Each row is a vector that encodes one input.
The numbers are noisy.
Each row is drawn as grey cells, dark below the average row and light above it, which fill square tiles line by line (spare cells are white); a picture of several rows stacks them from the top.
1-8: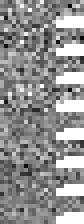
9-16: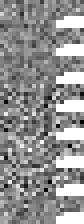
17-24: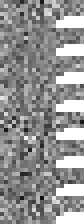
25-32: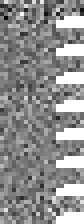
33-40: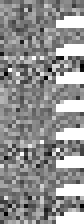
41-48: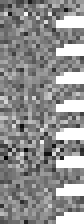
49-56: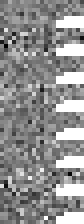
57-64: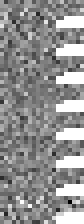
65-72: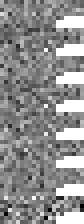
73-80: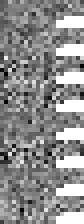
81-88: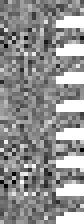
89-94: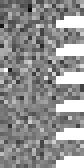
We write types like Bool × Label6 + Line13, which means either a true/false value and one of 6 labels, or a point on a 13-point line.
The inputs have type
Line4 + List2(Line5).
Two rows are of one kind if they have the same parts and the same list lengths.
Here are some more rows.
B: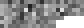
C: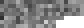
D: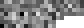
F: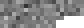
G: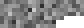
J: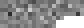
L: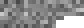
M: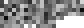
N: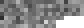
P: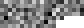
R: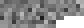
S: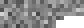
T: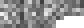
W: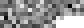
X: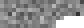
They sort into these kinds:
B, C, F, G, N, R
D, J, L, S, T, X
M, P
W

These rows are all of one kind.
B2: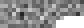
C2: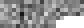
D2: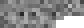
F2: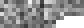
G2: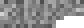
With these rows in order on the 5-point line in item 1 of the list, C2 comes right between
B2 and G2.
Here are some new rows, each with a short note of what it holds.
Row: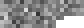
a list of one item
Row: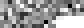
the empty list
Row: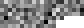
a point on a 4-point line
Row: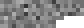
a list of one item
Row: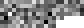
a point on a 4-point line
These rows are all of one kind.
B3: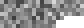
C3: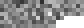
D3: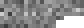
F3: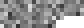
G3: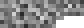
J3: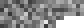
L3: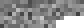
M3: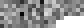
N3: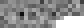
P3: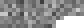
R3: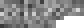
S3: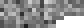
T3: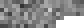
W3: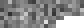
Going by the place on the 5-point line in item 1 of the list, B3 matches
C3, M3 and S3.
